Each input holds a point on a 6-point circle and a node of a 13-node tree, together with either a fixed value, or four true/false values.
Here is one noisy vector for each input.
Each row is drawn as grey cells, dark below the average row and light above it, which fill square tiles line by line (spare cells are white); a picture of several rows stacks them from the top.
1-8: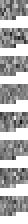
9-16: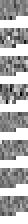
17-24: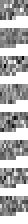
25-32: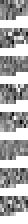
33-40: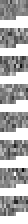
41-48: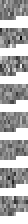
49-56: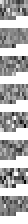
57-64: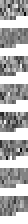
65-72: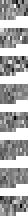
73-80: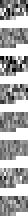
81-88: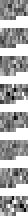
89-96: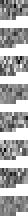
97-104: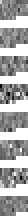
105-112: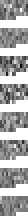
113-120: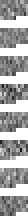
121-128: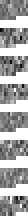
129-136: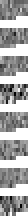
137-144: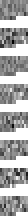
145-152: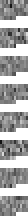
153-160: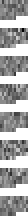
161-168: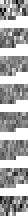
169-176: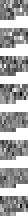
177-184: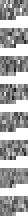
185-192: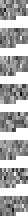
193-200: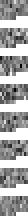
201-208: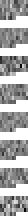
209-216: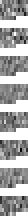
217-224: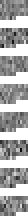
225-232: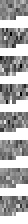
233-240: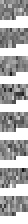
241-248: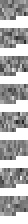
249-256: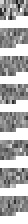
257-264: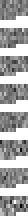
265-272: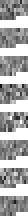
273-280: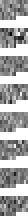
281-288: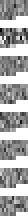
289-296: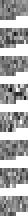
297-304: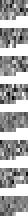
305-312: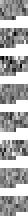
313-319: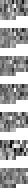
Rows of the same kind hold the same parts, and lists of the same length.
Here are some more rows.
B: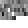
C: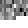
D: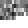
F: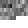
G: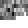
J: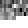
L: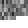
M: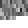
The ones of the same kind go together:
B, D, F, G, L
C, J, M

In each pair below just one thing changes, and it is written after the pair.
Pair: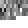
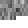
the node of the tree
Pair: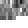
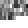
the node of the tree
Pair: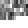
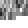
one of the four true/false values
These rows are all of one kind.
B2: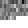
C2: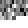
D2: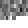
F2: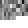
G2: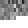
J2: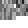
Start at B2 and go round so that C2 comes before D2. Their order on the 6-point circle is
B2, G2, J2, C2, F2, D2.
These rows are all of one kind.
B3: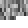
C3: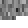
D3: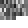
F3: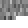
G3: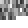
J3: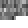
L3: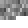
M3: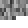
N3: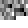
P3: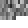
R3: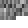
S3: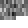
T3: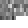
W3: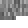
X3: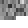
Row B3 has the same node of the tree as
D3, L3, P3 and X3.
